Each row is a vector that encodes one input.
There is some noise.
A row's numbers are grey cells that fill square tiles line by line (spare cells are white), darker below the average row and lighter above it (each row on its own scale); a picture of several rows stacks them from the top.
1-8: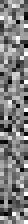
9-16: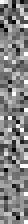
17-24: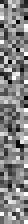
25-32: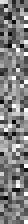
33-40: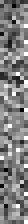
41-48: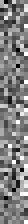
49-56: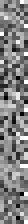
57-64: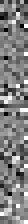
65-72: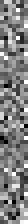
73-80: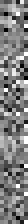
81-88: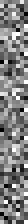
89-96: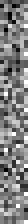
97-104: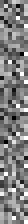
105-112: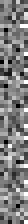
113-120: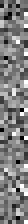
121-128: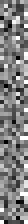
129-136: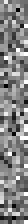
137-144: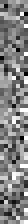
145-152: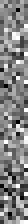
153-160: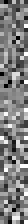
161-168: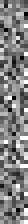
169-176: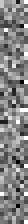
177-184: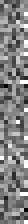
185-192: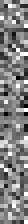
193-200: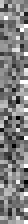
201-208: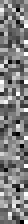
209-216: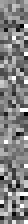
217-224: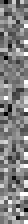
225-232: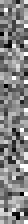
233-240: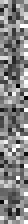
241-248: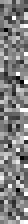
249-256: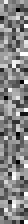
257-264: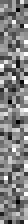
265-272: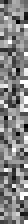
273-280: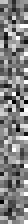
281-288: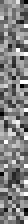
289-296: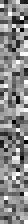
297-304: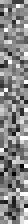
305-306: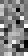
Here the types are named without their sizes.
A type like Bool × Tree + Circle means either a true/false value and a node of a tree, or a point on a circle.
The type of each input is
(Bool × Circle + Unit) × List(Line).
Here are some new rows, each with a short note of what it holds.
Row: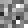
the empty list
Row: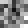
a list of two items
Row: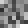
a list of two items
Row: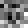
a list of one item
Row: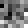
a list of one item
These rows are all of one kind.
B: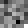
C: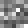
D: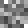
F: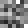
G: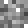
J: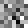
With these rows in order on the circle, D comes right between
G and J.
